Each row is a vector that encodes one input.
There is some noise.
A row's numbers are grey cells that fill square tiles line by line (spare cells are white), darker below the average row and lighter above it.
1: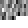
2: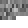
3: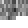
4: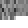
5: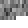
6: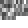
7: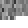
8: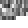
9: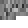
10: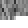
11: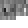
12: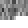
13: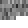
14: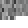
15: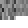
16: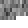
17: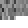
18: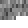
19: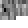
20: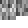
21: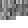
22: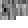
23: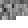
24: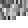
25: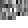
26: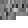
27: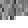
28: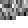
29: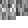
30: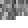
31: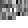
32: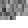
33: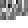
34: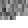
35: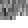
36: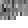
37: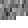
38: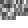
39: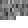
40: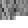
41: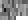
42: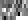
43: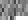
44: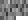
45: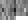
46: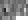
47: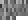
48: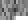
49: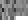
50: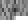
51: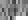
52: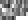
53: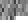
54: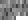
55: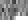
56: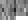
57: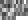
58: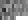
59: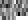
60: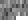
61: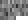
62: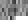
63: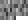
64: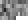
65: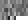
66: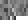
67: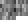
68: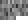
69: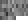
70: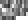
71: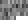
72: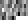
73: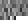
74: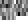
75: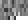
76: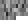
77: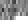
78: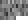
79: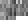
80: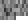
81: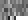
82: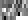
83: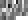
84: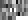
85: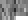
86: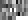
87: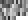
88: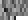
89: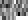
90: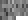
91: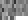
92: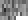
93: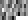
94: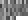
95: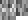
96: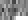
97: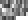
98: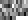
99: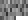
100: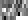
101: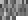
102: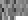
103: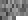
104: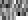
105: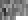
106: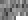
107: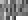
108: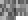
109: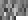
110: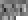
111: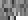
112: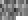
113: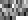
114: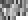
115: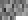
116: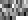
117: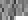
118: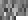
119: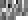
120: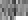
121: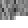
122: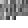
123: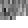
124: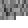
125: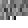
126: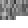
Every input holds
either one of 10 labels, or a node of a 13-node tree and three true/false values.
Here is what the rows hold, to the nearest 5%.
About 25% of them hold one of 10 labels. The rest hold a node of a 13-node tree and three true/false values.
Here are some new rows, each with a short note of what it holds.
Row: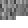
a node of a 13-node tree and three true/false values
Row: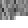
a node of a 13-node tree and three true/false values
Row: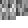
one of 10 labels
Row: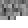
a node of a 13-node tree and three true/false values
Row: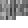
a node of a 13-node tree and three true/false values
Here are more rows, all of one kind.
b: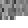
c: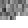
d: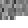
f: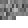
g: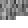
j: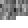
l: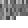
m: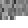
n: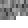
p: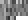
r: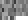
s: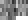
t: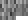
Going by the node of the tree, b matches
d, f, m and r.
